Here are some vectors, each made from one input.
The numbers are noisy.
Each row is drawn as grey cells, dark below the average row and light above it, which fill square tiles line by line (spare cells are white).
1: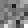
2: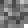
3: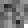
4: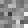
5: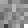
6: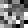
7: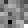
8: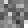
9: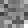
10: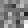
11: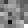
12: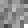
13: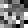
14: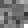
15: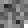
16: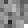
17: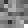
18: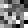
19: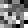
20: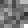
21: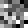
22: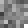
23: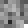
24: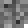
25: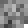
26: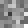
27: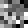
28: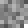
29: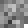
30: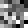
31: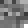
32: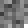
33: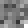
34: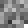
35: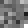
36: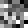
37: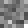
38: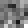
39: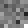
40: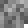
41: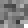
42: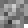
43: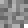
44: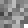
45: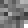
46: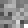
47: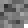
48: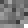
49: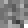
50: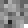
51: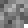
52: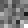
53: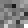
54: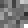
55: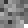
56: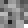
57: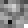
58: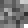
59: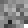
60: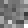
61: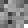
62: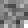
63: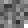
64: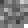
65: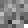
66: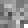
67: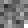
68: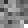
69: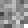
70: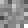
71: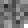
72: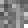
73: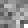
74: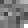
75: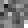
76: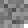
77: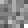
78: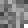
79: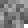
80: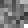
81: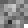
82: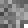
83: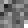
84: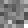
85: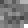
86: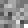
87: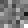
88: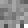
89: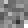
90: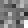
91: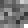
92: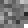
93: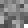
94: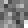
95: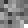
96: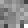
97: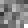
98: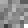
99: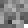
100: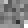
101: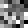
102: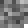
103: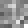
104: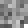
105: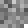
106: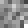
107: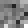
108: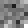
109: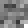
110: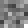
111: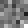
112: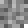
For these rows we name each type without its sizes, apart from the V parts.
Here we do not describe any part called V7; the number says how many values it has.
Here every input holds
either a fixed value, or a label, a true/false value and a value of V7.
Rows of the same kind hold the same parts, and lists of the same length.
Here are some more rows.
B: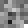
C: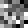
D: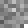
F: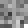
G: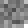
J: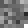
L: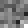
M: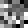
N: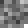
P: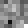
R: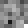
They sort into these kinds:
B, D, F, G, J, L, N, P, R
C, M

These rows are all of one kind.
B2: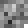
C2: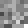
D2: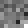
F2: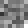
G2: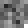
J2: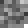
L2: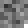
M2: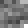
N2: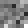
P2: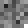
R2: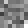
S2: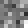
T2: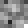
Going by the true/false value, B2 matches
C2 and T2.
